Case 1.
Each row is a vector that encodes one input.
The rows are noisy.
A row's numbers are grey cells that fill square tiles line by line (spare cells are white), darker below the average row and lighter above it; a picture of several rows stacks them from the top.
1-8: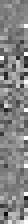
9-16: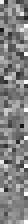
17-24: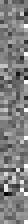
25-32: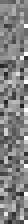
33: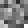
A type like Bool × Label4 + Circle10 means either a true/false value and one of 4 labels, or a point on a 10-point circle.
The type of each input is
Tree7.
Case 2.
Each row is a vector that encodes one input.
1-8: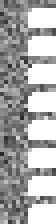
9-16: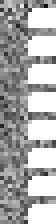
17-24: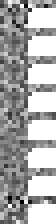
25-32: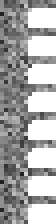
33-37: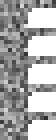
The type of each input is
Label5.
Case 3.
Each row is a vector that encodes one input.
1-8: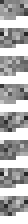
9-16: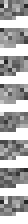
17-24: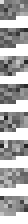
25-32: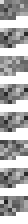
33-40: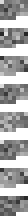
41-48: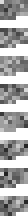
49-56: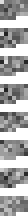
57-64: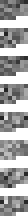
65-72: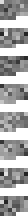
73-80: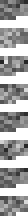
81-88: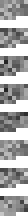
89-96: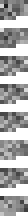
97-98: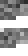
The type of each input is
Circle8.
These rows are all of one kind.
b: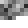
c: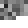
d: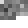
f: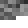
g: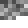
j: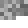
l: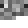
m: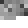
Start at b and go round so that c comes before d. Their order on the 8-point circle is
b, l, j, m, g, c, f, d.
